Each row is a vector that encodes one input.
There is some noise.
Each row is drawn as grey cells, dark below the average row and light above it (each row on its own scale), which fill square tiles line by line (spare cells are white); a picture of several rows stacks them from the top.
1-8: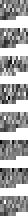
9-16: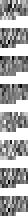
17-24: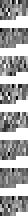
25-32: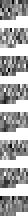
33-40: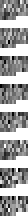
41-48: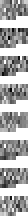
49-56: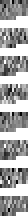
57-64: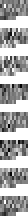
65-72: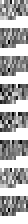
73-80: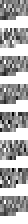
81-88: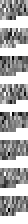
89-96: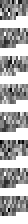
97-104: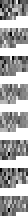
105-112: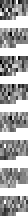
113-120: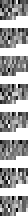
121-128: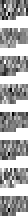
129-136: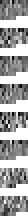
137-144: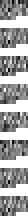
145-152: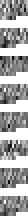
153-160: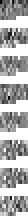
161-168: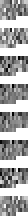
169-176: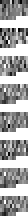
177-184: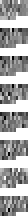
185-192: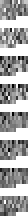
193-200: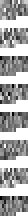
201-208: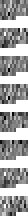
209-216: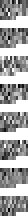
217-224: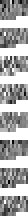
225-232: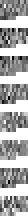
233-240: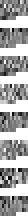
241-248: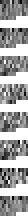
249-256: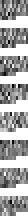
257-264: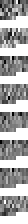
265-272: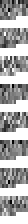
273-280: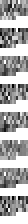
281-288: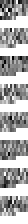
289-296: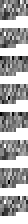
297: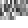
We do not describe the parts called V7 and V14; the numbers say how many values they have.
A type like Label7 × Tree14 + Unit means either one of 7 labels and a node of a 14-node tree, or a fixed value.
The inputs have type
Bool × (Line9 + V14) + V7.
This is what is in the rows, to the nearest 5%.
About 75% of them hold a true/false value, together with either a point on a 9-point line, or a value of V14. The rest hold a value of V7.
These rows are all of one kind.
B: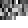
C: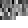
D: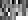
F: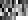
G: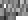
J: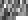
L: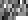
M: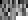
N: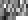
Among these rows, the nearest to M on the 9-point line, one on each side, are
L and N.
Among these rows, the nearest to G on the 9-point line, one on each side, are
C and D.
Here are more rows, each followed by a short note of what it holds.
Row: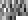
a value of V7
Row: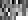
a point on a 9-point line and a true/false value
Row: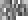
a value of V7
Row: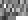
a point on a 9-point line and a true/false value
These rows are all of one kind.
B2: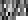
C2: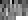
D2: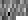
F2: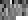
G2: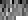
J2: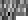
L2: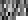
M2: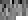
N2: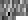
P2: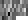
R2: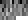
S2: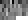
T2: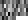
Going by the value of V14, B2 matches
G2, L2, R2 and T2.
